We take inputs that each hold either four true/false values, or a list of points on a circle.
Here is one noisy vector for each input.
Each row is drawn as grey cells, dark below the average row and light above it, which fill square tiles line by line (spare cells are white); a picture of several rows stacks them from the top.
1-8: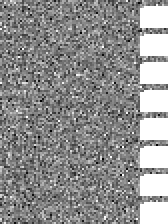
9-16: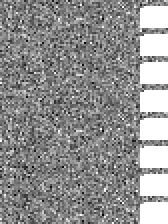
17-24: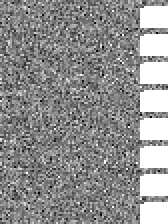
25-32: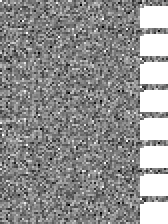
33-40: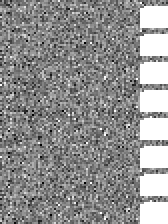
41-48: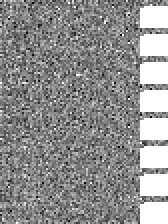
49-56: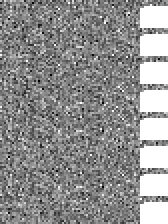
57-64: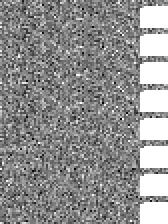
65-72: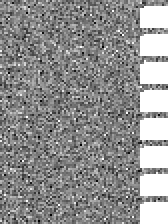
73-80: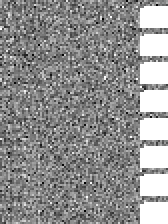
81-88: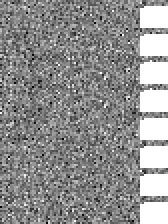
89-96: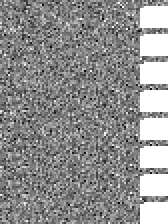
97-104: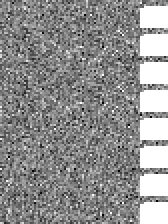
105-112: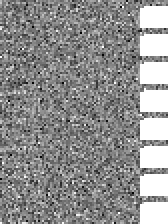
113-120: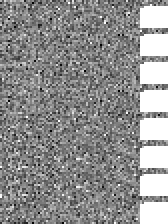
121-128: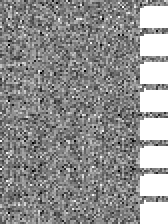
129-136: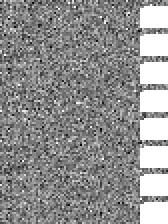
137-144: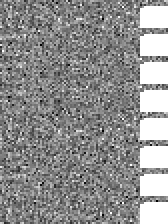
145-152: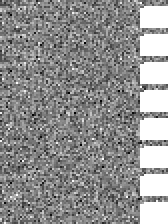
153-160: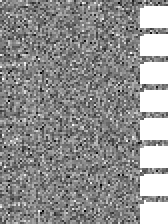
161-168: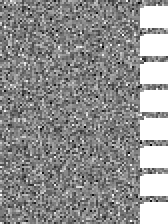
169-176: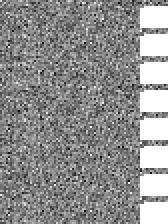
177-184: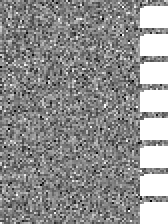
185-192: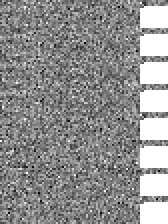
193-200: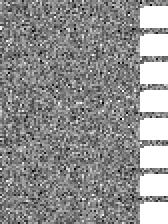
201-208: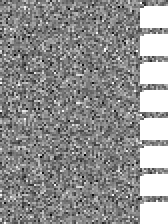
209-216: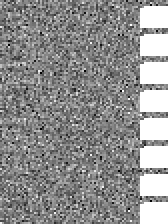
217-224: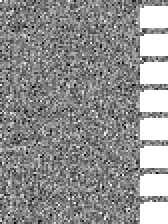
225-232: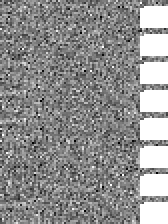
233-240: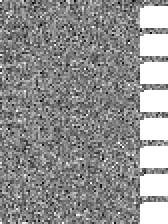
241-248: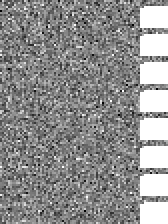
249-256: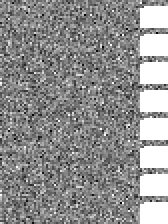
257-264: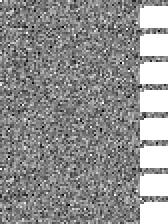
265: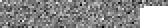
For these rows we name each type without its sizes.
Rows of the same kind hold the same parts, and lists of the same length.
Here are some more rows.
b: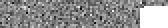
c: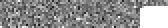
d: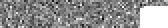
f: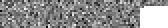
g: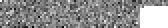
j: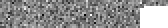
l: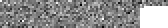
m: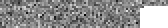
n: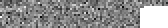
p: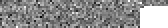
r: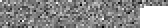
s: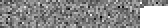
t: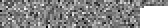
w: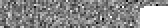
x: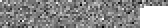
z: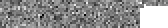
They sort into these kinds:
b, j, s
c, d, g, l, r, w, x
f, t
m, n, p, z

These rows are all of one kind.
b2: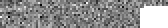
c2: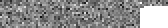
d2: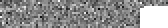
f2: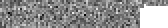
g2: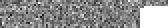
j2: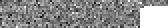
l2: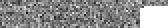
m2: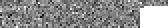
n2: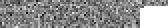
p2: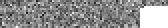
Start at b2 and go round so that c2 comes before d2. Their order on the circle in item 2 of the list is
b2, m2, c2, j2, l2, p2, n2, f2, g2, d2.
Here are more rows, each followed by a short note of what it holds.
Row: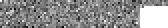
four true/false values
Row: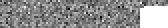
a list of one item
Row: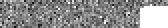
four true/false values
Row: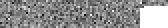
a list of one item
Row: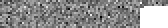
a list of one item
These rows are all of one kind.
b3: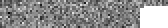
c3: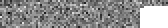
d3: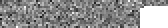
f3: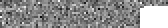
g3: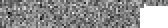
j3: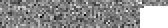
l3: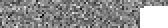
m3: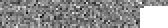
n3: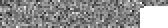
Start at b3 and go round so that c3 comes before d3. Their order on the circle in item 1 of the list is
b3, c3, f3, n3, d3, l3, m3, j3, g3.
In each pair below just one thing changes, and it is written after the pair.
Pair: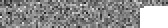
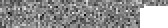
the place on the circle in item 1 of the list
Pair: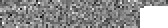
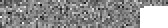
the place on the circle in item 1 of the list
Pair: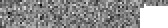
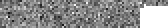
the place on the circle in item 2 of the list
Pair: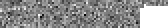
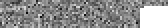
the place on the circle in item 1 of the list
